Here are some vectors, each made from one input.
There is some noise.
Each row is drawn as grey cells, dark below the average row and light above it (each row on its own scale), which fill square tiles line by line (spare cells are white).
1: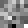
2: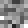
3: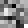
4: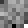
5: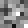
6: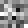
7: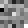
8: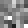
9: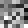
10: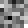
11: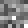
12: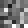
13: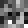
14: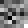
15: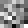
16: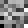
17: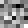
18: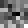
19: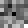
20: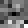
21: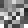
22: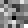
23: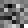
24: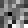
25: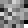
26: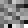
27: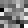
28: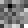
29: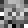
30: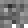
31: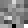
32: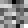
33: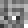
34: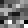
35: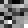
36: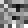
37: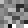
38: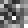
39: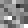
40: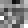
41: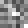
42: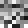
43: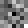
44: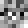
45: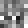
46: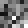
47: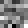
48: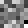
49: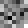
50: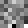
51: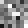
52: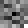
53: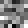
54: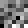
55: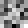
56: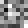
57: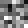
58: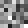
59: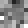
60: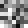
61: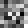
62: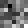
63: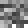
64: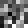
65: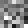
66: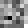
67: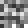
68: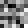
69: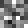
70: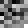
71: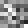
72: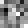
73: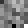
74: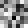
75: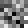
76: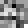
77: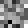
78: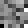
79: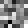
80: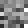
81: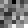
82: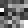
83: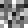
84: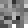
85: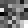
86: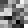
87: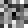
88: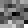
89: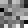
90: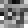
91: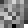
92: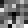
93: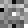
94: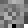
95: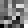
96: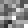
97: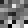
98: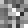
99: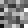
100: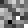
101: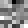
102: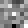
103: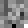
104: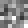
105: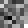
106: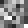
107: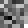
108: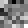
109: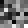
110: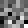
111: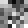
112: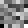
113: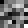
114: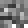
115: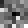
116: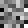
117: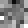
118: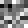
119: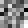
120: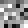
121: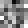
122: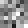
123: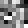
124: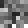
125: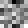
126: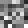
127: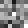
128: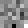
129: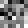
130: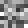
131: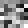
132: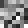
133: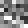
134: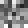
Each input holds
a point on a 10-point line, together with either a point on an 8-point circle, or three true/false values.
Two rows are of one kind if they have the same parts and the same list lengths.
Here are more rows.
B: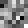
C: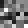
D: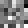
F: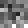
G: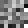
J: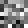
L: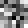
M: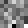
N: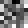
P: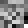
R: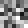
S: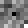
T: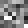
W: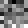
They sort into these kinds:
B, C, D, F, G, J, L, M, P, S, T
N, R, W

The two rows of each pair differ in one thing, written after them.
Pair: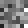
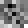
one of the three true/false values
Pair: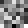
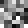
the place on the 10-point line
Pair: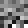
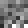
one of the three true/false values
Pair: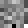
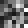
the place on the 10-point line
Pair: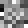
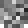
the place on the 10-point line
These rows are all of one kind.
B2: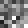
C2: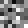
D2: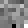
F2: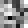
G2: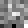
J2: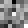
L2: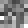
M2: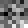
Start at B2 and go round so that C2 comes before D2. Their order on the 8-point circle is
B2, L2, J2, C2, D2, F2, M2, G2.
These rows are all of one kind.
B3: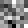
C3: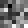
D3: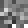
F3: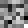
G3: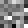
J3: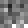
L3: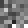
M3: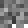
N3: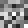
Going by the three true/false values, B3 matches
D3, L3 and M3.
